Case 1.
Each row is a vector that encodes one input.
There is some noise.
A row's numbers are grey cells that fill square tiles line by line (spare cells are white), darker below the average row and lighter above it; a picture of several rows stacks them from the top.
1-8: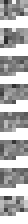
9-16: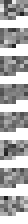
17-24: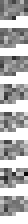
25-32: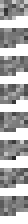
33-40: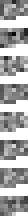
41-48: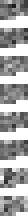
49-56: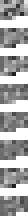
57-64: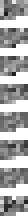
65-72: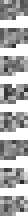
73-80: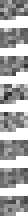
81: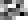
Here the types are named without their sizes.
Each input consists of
either a point on each of two lines, or a node of a tree.
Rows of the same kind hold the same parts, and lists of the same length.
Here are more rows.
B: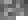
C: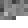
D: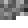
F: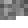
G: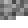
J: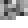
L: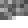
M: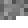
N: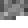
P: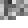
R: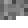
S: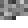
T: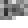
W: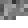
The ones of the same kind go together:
B, C, D, F, G, L, M, N, R, S, W
J, P, T

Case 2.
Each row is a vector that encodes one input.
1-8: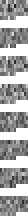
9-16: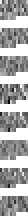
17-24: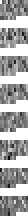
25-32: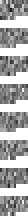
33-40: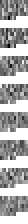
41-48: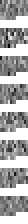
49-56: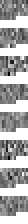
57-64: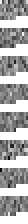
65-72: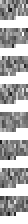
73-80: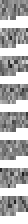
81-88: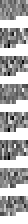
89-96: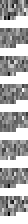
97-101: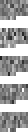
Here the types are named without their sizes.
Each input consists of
a point on a circle and a point on each of two lines.
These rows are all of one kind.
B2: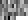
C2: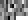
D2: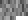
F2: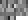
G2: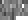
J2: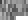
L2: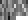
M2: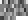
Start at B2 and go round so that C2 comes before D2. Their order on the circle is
B2, G2, L2, F2, C2, M2, D2, J2.
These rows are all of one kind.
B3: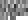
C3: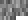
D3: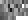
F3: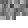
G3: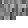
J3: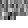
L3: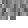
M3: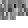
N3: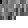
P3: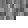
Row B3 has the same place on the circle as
G3 and J3.
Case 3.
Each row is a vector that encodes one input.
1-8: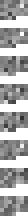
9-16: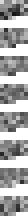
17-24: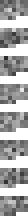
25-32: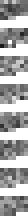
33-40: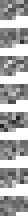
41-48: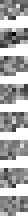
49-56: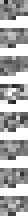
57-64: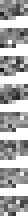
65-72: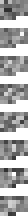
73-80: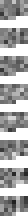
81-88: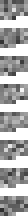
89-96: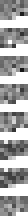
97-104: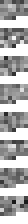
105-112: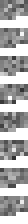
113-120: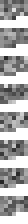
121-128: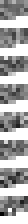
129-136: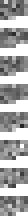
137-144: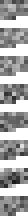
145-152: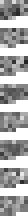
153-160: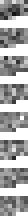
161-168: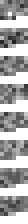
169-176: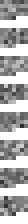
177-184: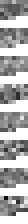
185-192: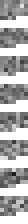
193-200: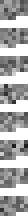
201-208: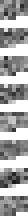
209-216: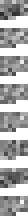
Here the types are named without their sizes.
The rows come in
3 kinds.
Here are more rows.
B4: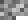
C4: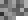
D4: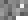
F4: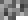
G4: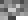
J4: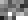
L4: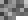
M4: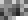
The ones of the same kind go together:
B4, D4, F4, G4
C4, L4, M4
J4

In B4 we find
a point on a circle.
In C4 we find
a node of a tree.
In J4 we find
a fixed value.
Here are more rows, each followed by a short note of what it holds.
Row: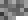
a node of a tree
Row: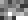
a fixed value
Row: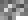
a point on a circle
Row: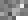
a point on a circle
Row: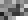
a node of a tree
